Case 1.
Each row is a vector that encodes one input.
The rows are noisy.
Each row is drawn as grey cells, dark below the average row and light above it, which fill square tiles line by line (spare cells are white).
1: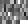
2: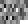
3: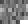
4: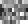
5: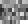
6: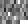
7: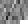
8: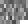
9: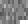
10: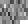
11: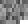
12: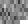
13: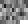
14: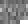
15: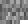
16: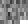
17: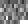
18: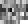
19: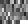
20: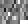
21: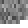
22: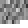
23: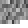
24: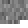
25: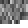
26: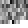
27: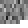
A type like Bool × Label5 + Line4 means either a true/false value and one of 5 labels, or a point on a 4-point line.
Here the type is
Line6.
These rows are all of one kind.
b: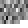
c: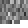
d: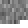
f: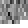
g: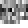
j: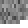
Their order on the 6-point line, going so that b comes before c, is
b, f, j, d, c, g.
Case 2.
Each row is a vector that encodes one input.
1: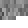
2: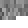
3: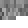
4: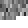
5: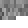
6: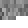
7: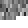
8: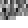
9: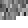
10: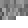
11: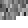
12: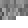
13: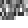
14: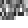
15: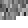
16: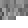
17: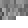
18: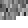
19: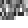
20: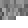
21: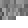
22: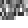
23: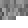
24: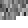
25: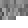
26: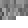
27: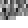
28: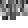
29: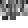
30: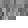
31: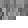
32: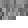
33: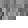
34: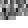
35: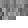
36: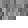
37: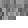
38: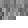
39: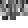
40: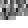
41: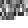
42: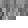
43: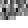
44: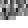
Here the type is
Label5.
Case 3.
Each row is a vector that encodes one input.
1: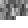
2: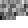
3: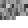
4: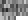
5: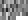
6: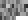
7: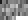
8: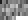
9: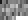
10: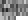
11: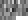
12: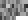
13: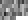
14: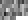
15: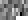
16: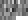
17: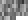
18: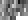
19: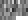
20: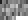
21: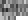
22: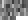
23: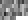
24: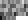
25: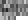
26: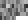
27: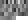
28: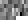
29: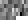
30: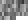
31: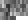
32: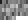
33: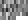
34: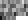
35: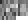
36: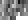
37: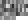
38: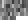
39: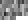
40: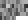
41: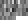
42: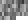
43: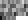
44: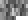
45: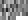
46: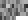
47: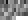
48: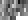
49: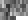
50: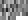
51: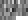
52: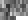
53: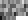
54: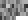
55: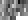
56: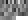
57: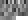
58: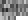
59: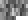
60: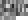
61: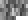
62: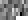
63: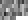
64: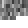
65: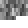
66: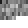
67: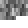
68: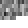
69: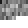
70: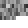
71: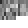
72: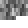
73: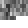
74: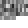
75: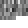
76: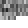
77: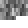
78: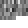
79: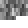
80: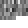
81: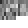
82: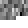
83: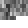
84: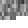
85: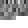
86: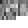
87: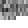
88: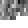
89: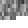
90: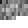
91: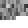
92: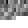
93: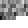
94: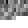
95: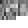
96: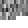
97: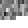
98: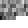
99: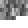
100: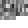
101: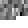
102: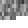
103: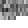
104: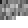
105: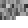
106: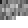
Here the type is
Line17.
